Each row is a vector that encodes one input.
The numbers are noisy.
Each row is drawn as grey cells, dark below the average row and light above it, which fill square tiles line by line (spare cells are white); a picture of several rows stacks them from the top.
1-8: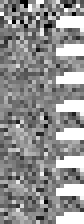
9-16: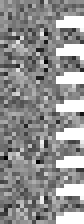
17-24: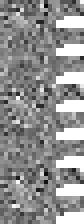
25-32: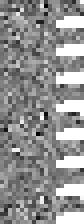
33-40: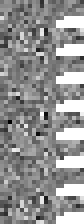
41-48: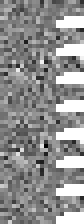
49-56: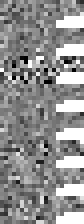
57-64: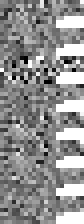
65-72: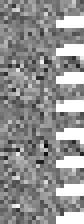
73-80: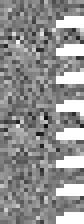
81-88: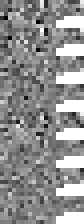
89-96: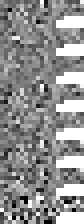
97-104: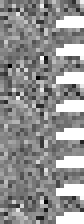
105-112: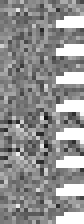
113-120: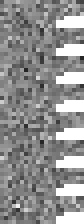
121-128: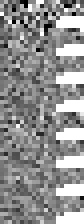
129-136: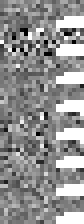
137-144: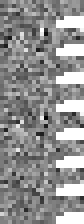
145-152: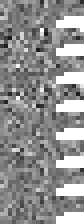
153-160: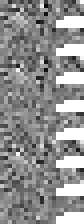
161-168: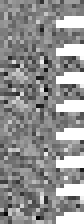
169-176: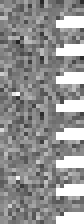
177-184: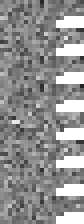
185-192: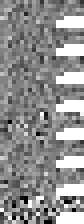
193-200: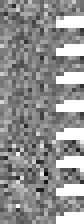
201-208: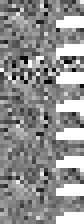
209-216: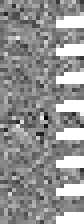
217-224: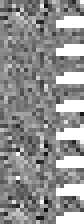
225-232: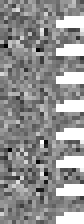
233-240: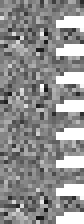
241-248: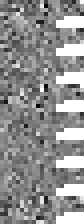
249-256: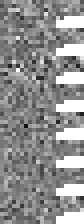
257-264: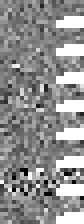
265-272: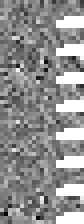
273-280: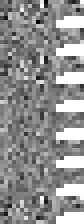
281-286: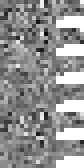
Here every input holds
a list of up to two items, each either a point on a 6-point line, or a point on an 8-point line.
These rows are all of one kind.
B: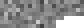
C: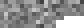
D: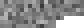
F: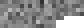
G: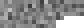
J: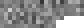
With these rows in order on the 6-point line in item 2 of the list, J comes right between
C and F.
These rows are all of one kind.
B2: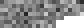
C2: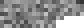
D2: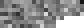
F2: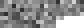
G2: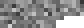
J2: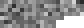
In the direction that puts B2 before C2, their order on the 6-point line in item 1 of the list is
B2, C2, D2, G2, J2, F2.
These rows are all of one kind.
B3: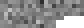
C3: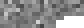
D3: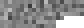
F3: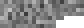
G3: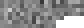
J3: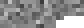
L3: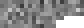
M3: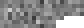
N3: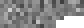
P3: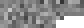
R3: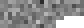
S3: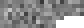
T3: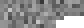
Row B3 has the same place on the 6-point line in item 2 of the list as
G3, M3, R3 and S3.
